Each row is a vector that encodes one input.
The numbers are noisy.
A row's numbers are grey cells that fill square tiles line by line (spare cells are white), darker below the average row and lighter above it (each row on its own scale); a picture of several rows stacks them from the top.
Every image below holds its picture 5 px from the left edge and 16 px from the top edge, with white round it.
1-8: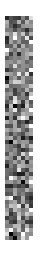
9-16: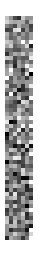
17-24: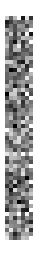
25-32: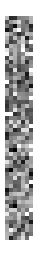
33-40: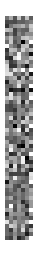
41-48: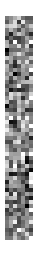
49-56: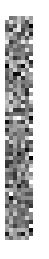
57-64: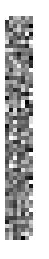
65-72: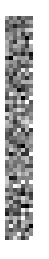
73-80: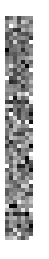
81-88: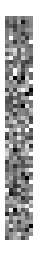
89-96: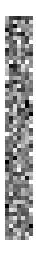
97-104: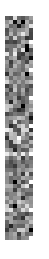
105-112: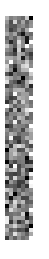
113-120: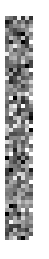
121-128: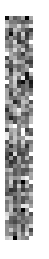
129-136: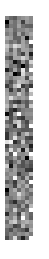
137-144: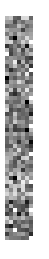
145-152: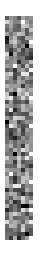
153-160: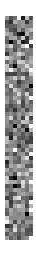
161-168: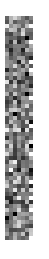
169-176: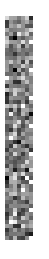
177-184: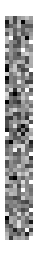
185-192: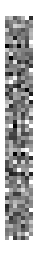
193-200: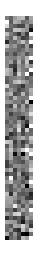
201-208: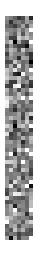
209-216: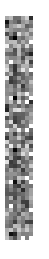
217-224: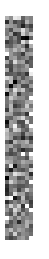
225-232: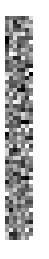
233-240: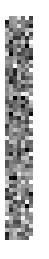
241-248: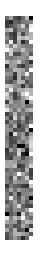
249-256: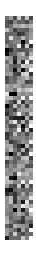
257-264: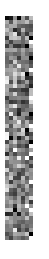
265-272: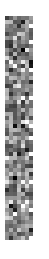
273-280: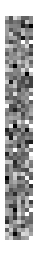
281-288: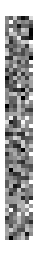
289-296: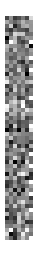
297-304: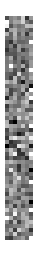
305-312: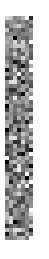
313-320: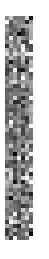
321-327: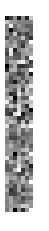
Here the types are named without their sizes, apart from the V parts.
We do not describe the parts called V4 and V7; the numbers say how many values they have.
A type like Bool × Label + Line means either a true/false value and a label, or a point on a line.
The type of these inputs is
Bool × Bool × Bool × V4 + Tree × V7.
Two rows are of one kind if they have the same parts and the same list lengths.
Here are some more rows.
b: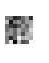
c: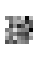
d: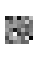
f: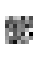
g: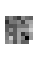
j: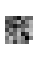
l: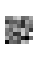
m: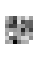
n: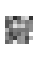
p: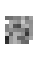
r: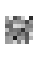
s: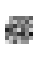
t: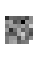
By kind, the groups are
b, f, g, j, m, n, r, s
c, d, l, p, t

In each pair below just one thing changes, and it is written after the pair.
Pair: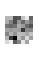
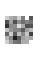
one of the three true/false values
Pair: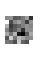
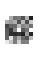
the value of V4
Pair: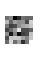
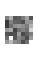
the value of V4
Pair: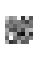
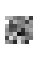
one of the three true/false values
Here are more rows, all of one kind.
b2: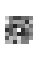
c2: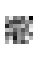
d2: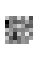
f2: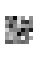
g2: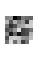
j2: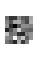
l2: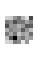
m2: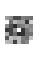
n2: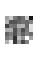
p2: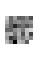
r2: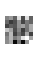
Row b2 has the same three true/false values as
c2, g2, m2 and n2.
